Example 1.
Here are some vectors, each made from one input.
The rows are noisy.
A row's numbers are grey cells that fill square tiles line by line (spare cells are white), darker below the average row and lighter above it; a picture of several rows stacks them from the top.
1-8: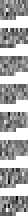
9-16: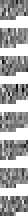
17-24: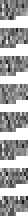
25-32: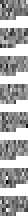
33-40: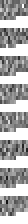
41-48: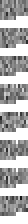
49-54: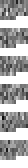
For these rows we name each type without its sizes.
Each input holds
a point on each of two lines, together with either a fixed value, or a node of a tree.
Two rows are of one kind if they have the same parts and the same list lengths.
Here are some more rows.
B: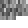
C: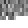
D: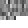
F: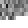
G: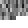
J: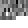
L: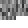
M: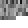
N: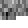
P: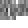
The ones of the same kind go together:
B, C, D, F, G, L, N, P
J, M

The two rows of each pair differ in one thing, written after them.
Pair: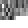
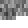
the place on one of the two lines
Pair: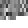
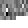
the node of the tree
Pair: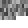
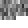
the node of the tree
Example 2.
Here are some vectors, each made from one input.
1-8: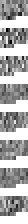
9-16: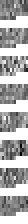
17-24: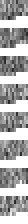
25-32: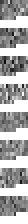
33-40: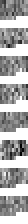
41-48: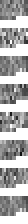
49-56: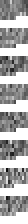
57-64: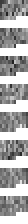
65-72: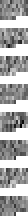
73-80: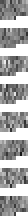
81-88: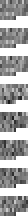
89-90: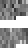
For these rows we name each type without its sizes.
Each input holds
either a node of a tree, or three true/false values.
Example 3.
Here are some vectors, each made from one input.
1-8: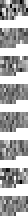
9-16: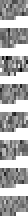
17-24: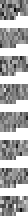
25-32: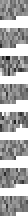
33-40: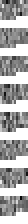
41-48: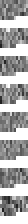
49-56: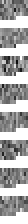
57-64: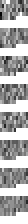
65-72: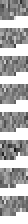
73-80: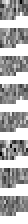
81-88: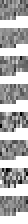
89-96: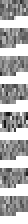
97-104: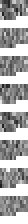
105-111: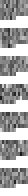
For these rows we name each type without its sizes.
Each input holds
a list of points on a circle.
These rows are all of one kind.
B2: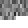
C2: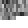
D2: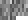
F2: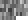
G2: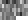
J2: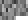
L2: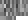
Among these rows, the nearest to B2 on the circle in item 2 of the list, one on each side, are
J2 and L2.
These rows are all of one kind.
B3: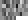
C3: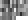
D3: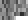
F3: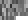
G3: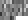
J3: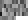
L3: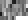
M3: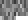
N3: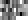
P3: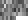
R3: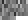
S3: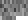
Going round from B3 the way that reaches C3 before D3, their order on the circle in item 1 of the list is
B3, C3, N3, L3, F3, D3, J3, R3, M3, S3, P3, G3.
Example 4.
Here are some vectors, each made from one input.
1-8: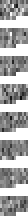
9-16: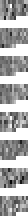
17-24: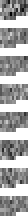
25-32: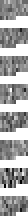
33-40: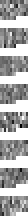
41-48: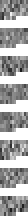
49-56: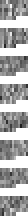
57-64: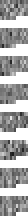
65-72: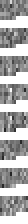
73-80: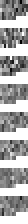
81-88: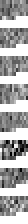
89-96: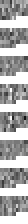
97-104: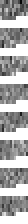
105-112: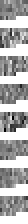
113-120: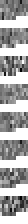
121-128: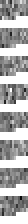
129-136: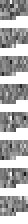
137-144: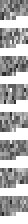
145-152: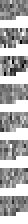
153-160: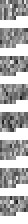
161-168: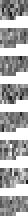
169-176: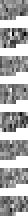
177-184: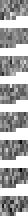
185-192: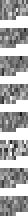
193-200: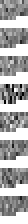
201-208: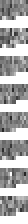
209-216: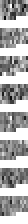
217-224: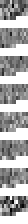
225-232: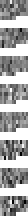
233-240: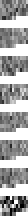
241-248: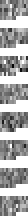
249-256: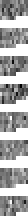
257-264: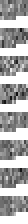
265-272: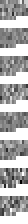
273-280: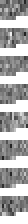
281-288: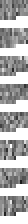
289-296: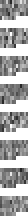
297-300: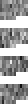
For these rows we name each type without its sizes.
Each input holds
either a fixed value, or a node of a tree and a true/false value.
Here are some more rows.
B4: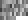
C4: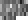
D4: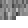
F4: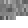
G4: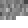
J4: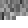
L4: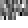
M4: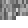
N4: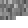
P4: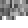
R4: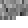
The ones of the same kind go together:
B4, C4, D4, F4, G4, J4, M4, N4, P4, R4
L4

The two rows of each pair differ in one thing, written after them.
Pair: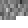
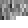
the node of the tree
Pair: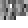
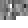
the true/false value
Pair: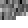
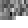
the node of the tree
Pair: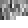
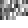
the node of the tree
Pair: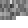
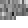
the true/false value
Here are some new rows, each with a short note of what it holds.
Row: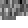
a node of a tree and a true/false value
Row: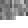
a node of a tree and a true/false value
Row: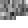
a node of a tree and a true/false value
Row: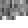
a node of a tree and a true/false value
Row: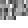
a node of a tree and a true/false value
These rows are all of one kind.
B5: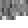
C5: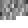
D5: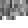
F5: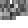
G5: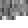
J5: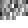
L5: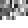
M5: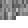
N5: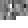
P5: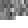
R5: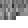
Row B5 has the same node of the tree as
D5, G5 and L5.
